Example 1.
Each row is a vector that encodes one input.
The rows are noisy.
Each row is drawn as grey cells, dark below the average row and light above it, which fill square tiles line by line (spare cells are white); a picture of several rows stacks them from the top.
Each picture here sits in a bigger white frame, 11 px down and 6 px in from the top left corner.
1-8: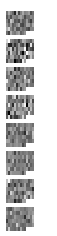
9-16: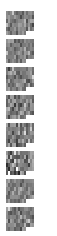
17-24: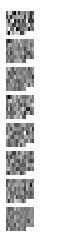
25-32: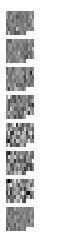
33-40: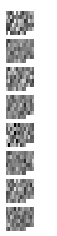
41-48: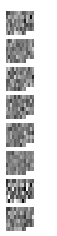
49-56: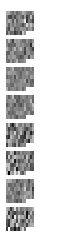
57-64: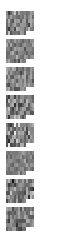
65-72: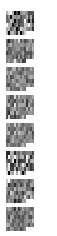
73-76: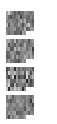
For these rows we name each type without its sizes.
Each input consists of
either a fixed value, or three true/false values.
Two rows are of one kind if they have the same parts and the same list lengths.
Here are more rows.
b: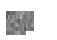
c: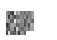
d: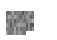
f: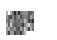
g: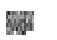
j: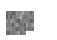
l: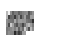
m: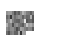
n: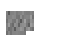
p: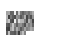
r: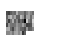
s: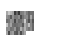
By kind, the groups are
b, c, d, f, j, l, m, n, p, r, s
g

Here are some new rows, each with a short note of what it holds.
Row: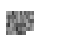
a fixed value
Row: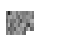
three true/false values
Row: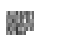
a fixed value
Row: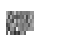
three true/false values
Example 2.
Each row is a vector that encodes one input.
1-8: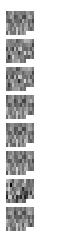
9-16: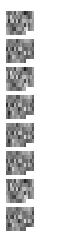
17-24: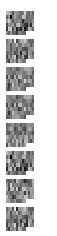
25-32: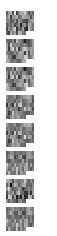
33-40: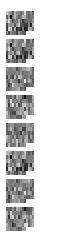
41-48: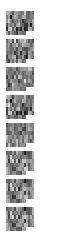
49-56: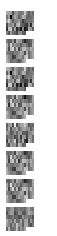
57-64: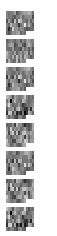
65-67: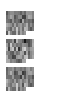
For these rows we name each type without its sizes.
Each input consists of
a point on a line.
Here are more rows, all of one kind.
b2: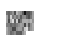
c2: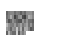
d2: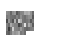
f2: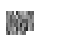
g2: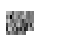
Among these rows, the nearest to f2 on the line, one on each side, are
d2 and g2.
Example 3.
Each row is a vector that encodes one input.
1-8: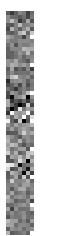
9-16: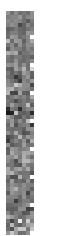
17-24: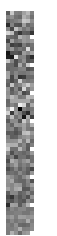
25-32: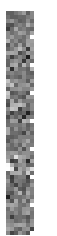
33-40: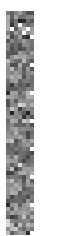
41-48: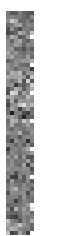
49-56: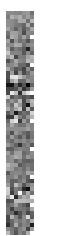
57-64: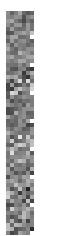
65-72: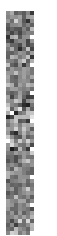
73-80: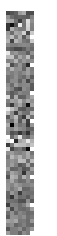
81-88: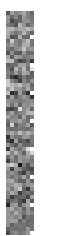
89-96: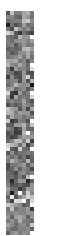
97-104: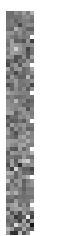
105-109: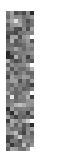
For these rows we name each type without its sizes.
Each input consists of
a point on each of two lines.
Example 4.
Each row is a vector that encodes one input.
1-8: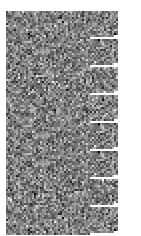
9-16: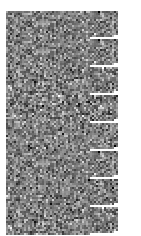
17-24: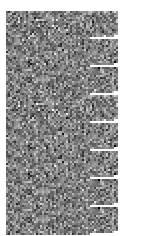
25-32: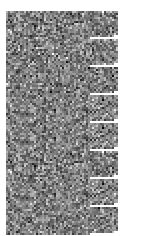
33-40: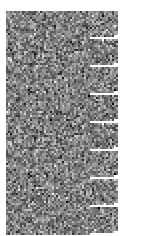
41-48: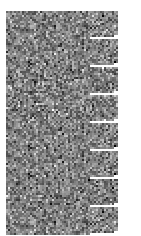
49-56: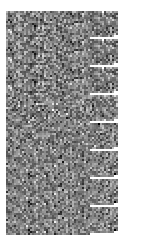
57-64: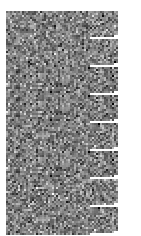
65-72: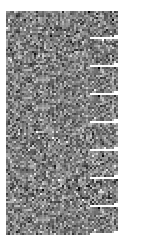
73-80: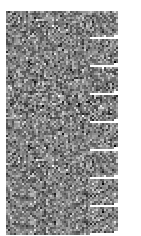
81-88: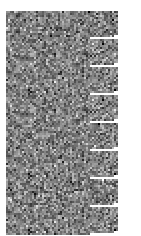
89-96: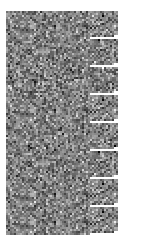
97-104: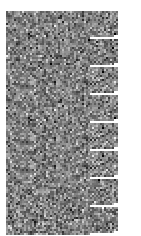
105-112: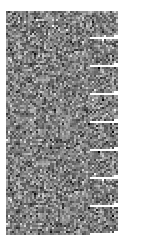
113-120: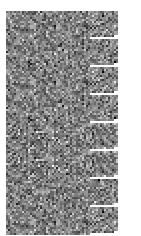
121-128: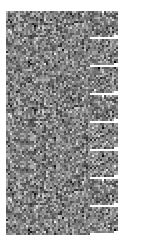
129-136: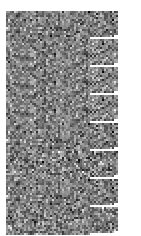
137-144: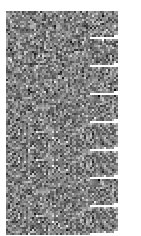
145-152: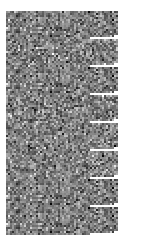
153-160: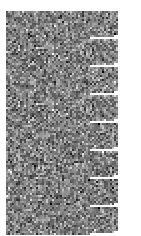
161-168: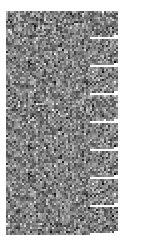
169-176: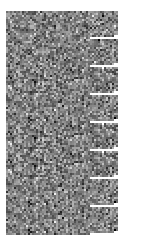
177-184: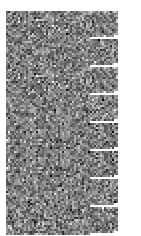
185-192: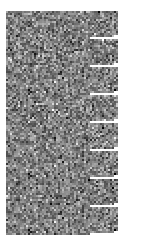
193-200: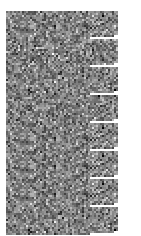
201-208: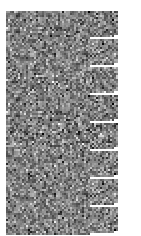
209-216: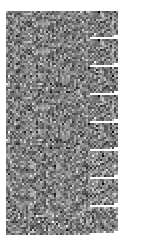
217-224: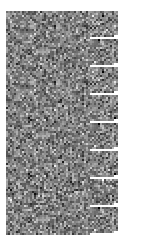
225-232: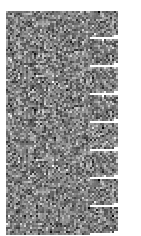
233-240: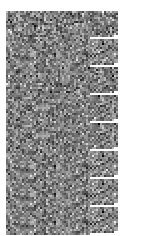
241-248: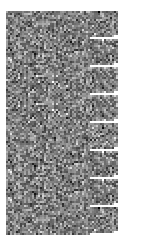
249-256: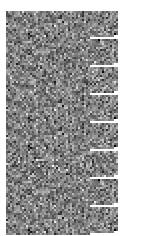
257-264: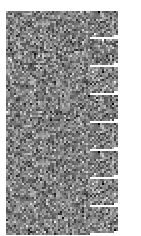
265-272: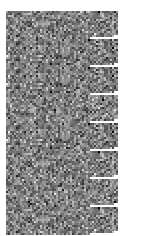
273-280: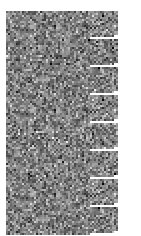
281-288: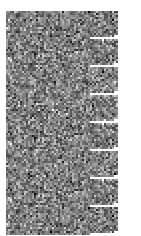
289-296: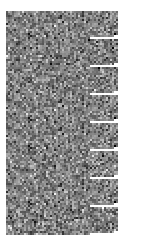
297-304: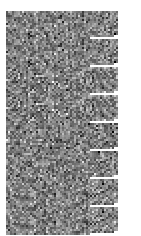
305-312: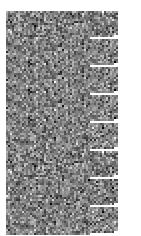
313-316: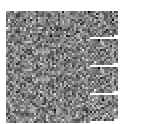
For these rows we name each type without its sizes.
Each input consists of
a label.
